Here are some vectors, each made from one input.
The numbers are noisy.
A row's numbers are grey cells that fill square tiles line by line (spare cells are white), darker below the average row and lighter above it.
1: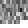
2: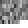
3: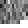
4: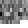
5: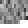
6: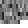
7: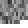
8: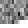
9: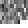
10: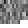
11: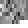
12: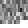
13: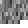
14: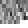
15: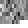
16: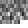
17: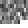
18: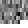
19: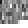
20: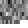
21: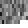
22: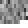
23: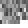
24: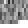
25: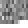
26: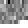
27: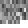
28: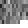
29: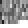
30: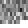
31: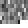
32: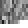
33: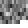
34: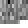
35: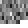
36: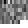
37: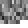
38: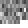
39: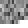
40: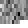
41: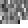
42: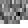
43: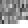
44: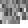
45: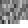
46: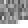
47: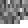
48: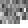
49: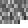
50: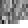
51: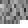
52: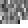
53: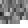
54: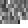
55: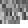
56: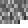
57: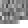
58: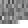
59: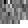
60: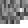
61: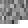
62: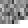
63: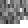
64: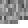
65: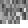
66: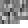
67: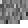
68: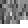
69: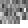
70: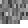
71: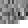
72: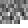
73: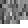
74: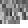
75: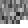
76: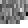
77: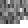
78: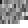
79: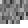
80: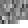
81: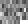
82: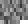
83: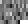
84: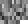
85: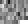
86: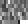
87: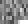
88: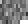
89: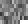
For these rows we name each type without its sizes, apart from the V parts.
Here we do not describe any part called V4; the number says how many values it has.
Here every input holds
a point on a circle and a true/false value, together with a list of values of V4.
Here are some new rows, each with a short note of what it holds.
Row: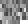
a point on a circle and a true/false value, together with the empty list
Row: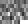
a point on a circle and a true/false value, together with the empty list
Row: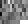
a point on a circle and a true/false value, together with a list of one item
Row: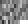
a point on a circle and a true/false value, together with a list of one item
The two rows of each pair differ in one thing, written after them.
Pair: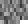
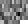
the value of V4 in item 1 of the list
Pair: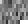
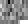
the true/false value
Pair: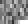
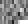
the value of V4 in item 2 of the list
